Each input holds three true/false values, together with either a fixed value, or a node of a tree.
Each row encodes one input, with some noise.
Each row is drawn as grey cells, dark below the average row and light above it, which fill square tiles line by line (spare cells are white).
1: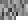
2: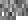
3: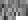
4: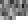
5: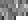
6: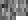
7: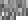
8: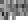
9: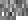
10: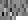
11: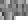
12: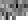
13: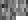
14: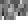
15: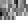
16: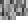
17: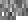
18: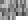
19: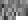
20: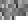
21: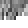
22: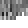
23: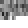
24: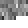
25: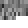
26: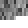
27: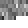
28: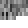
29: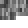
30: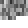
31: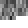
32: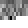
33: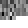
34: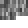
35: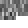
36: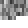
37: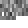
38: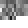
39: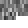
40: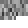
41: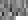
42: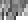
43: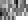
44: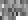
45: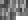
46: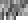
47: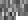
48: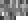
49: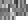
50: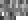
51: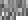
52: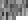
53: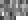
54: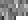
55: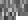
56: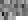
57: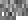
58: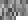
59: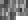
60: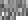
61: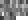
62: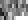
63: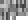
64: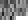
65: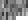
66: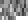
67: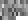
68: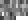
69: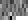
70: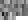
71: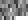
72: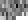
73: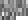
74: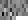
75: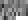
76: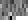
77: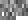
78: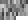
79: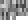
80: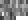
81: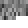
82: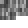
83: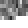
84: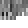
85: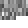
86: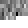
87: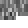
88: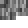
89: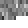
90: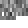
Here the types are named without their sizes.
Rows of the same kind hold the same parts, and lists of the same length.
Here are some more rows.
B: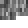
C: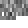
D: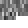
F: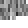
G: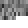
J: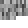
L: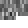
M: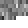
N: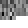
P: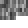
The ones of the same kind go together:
B, C, D, G, L, M, P
F, J, N

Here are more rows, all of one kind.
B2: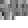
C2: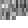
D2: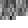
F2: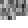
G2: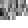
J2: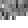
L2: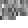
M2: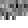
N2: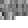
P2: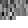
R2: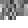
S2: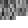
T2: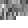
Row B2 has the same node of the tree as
L2 and N2.
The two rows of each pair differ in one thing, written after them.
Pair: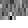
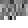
one of the three true/false values
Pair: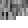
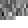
the node of the tree
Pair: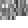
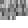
one of the three true/false values
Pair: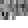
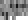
the node of the tree
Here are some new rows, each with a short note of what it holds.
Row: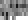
a node of a tree and three true/false values
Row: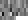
a node of a tree and three true/false values
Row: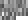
three true/false values
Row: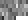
three true/false values
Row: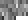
three true/false values
